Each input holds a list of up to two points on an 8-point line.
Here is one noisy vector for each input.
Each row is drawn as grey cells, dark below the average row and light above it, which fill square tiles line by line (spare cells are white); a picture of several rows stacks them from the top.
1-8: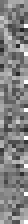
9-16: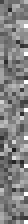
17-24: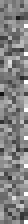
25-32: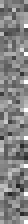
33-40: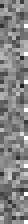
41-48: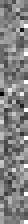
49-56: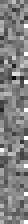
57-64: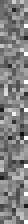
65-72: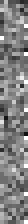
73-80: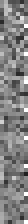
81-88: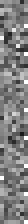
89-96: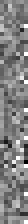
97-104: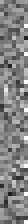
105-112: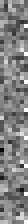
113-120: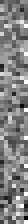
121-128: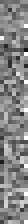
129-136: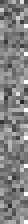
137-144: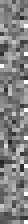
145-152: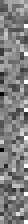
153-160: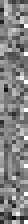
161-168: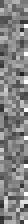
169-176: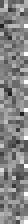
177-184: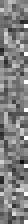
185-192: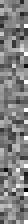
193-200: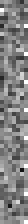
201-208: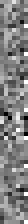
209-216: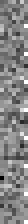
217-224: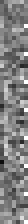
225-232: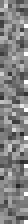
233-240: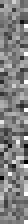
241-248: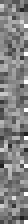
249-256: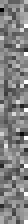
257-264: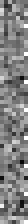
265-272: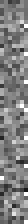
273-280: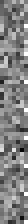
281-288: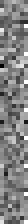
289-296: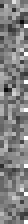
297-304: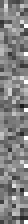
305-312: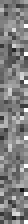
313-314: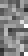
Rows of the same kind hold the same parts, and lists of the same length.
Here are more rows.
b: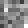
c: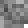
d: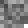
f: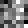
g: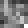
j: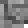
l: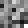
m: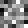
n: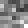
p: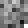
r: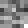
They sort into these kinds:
b, g, l, p
c, d, j, n, r
f, m

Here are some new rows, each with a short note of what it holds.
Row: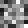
the empty list
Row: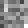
a list of one item
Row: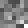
a list of two items
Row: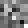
a list of one item
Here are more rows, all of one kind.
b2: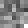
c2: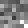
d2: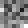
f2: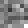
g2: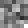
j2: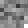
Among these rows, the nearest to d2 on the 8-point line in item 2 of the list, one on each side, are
c2 and j2.
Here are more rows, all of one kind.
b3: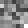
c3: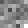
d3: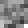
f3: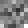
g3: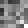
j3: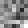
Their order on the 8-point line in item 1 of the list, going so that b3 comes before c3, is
g3, b3, c3, j3, d3, f3.
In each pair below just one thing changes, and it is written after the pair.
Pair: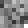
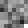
the place on the 8-point line in item 2 of the list
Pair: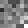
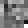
the place on the 8-point line in item 1 of the list
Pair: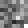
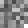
the place on the 8-point line in item 1 of the list
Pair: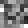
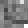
the place on the 8-point line in item 2 of the list
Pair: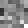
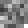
the place on the 8-point line in item 1 of the list
